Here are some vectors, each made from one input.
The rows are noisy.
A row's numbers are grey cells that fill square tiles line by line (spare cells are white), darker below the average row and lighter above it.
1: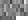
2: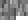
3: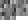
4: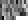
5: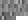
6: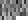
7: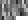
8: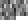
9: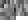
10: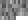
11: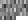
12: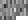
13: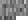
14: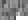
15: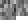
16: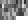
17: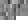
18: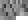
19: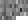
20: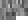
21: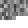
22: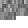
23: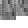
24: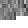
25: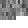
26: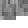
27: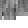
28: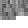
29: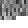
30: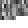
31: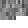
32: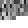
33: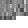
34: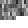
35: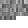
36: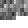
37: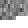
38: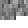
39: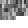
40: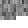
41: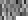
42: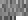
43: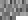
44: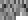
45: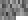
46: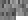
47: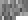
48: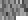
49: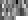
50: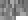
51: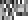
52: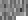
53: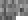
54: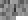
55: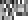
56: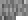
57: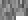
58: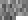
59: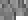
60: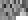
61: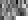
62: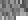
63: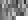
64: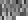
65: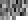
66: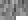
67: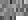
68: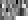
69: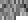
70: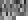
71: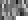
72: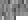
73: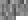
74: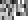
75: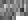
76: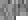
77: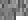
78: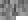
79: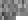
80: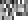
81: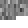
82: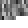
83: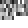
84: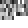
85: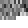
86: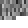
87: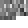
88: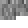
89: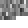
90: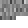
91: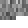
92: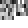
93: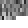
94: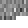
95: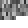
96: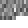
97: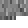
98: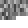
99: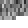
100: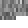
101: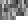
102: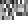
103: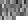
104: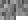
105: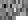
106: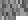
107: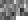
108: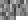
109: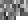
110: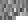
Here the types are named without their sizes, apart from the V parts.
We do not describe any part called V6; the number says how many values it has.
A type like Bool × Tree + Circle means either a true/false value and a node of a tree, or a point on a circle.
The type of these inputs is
List(Line × (Line + V6)).
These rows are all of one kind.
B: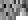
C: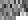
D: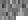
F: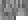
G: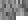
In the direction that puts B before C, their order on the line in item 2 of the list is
F, G, B, C, D.
